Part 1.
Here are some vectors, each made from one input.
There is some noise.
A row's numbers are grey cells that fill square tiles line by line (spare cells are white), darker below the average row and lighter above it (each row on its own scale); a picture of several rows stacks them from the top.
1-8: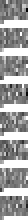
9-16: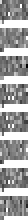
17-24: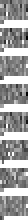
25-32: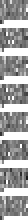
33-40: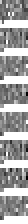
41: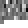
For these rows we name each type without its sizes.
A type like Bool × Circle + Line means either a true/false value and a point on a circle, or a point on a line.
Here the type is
Tree + Unit.
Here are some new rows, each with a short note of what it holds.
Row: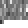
a node of a tree
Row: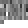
a fixed value
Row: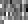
a fixed value
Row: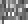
a node of a tree
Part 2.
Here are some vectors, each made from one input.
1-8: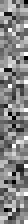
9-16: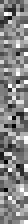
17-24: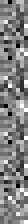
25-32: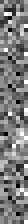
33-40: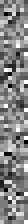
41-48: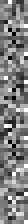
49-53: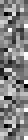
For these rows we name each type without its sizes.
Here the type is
Bool × Bool × Bool × Bool.
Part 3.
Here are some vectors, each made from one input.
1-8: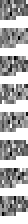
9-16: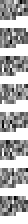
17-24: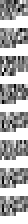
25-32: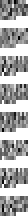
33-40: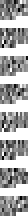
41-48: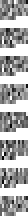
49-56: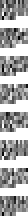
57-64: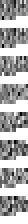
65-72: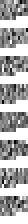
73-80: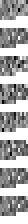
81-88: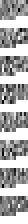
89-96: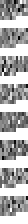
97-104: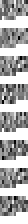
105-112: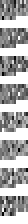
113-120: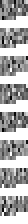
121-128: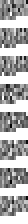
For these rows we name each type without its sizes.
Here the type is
Bool × Bool × Bool × Bool.
